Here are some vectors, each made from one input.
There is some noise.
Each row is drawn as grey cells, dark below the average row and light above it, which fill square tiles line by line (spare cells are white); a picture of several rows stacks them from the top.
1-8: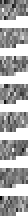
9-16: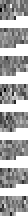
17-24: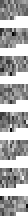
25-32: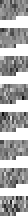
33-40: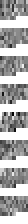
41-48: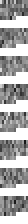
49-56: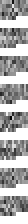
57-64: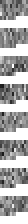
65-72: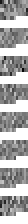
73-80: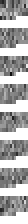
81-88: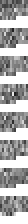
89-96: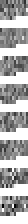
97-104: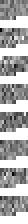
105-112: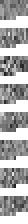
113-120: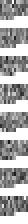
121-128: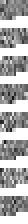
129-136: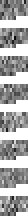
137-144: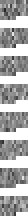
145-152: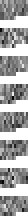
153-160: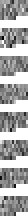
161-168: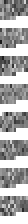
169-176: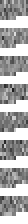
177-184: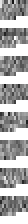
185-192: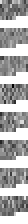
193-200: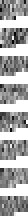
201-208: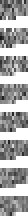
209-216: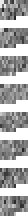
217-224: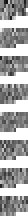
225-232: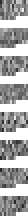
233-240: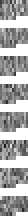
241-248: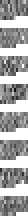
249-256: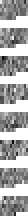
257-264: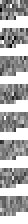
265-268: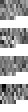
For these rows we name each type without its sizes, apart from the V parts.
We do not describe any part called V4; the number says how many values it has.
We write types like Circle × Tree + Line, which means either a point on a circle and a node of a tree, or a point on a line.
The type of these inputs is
Bool × Circle + Line × List(V4).
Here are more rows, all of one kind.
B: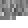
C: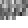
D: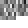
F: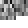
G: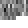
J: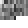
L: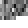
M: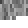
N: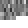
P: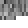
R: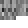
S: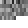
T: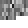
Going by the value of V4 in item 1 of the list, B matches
C and S.
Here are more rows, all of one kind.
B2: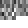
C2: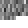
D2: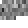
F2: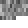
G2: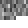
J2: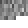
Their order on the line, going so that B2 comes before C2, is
D2, B2, J2, G2, F2, C2.
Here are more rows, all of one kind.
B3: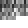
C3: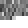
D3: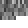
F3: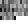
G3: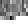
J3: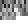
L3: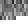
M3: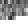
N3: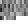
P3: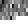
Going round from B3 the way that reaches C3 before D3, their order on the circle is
B3, C3, J3, N3, F3, P3, G3, L3, D3, M3.
